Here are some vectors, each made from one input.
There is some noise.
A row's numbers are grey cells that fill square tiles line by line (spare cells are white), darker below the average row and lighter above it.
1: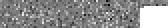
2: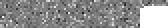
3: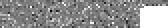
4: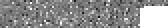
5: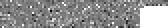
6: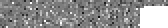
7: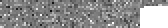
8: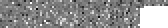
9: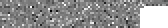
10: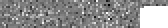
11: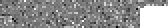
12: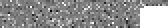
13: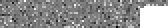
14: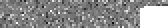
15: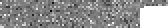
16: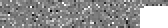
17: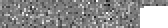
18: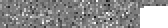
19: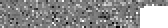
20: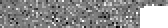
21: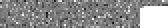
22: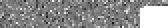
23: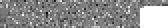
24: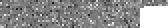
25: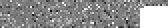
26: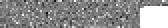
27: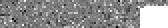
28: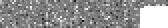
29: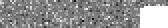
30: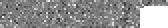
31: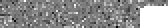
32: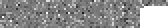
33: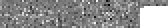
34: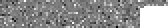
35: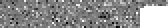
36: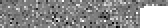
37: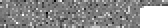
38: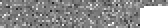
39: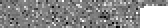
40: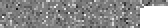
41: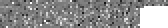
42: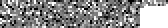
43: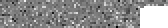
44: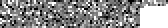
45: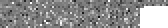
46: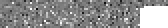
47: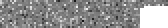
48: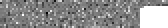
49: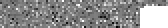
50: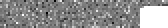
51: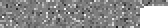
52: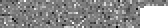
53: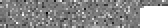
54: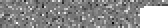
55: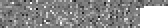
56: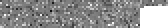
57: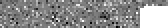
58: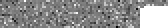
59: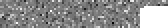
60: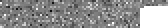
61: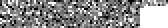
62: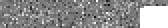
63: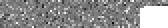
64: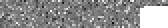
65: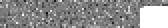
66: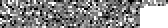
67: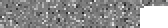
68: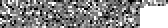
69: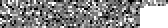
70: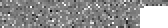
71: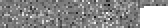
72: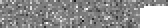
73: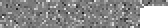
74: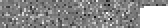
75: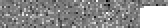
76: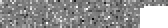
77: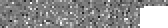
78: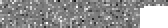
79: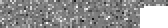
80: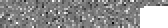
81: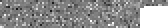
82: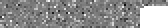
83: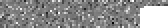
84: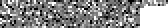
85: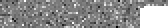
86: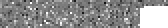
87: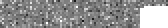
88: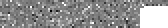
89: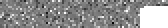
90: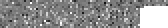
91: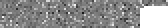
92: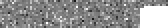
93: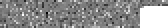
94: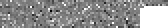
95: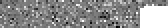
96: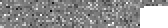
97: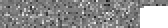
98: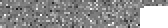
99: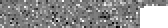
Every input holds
either a fixed value, or a node of a 10-node tree.
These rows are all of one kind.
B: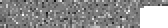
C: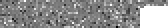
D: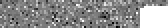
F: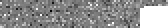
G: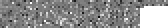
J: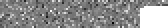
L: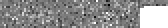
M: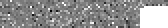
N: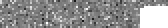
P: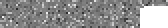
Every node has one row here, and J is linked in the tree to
B.
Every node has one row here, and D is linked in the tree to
C.
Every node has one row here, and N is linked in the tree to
G and M.
